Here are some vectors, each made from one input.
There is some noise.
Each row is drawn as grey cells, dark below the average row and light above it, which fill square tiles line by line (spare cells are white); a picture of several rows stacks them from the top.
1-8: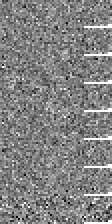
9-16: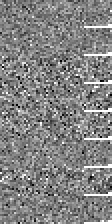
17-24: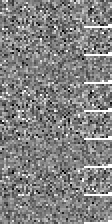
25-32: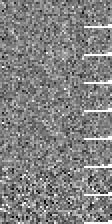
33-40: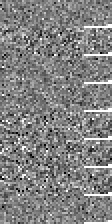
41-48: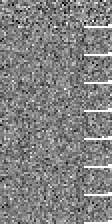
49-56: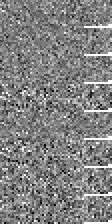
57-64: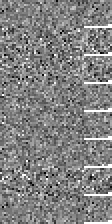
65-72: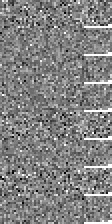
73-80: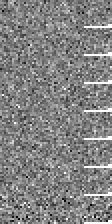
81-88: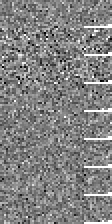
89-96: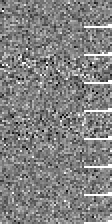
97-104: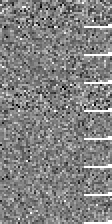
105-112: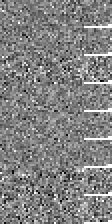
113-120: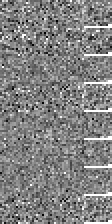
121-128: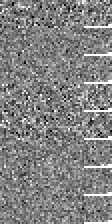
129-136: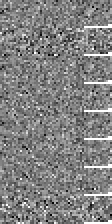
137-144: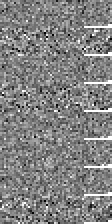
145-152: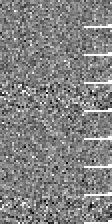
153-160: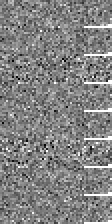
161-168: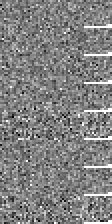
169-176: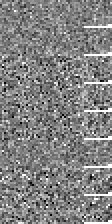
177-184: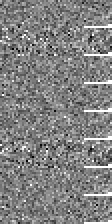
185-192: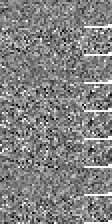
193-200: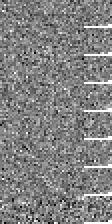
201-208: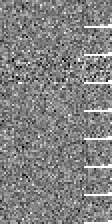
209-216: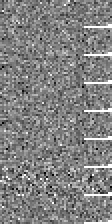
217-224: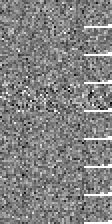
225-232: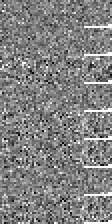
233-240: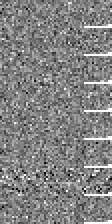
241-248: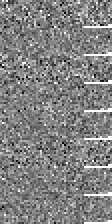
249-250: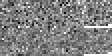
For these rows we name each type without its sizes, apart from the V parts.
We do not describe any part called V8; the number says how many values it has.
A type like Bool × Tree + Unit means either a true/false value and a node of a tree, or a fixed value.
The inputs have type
Label × (Label × (Line + V8) + Tree).
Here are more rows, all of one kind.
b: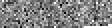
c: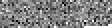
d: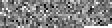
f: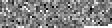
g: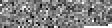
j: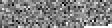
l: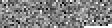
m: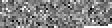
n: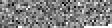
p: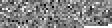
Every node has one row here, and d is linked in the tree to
p.
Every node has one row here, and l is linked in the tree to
b and c.
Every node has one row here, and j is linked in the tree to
c and n.
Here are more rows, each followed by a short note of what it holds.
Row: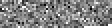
a label and a node of a tree
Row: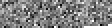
a label and a node of a tree
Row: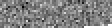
two labels and a point on a line
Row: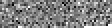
a label and a node of a tree
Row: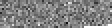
two labels and a point on a line
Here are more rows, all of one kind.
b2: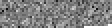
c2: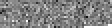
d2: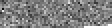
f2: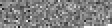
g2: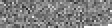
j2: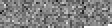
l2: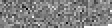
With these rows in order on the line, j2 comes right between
c2 and d2.
